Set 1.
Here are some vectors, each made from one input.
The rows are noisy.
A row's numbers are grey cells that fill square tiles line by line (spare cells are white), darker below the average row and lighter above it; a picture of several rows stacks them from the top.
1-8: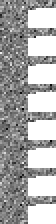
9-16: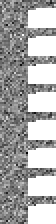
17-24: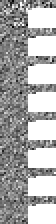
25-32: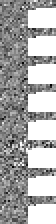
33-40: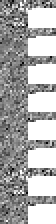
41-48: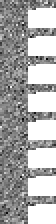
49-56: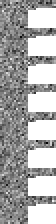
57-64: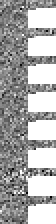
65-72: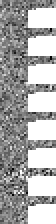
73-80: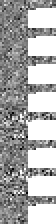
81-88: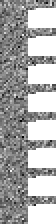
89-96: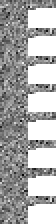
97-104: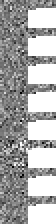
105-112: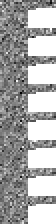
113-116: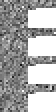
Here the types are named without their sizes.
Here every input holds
a list of points on a line.
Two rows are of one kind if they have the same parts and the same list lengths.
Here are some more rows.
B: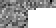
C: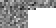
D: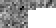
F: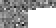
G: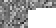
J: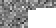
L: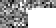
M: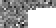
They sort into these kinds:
B, C, D, F, M
G, J
L

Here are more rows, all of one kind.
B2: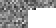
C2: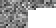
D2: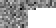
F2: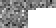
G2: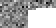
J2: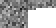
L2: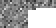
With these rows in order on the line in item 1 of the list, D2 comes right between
B2 and J2.
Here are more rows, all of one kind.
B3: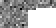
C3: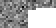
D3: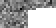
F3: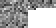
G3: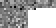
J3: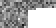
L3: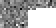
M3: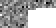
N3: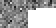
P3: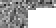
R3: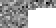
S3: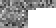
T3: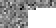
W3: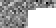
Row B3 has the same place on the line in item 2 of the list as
J3, S3 and W3.
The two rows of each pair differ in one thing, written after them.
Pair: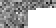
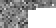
the place on the line in item 1 of the list
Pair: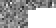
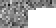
the place on the line in item 1 of the list
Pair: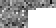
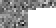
the place on the line in item 1 of the list
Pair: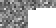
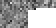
the place on the line in item 1 of the list
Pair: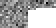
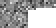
the place on the line in item 1 of the list
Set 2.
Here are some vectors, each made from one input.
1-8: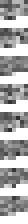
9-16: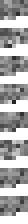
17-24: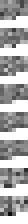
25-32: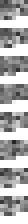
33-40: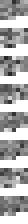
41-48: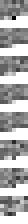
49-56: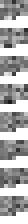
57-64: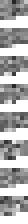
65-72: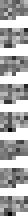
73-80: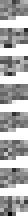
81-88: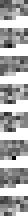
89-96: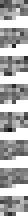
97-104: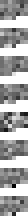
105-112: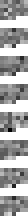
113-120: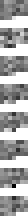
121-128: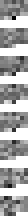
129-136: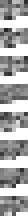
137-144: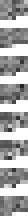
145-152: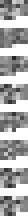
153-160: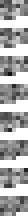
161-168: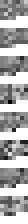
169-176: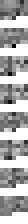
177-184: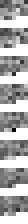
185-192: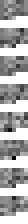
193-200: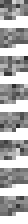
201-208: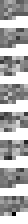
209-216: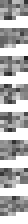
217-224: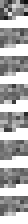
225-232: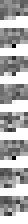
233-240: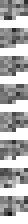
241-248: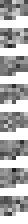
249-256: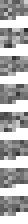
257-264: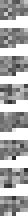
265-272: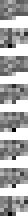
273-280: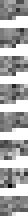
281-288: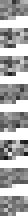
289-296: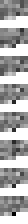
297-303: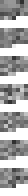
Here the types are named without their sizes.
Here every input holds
either a fixed value, or a node of a tree, or four true/false values.
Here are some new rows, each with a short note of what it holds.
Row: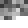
a node of a tree
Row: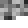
a node of a tree
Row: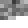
four true/false values
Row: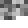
a node of a tree
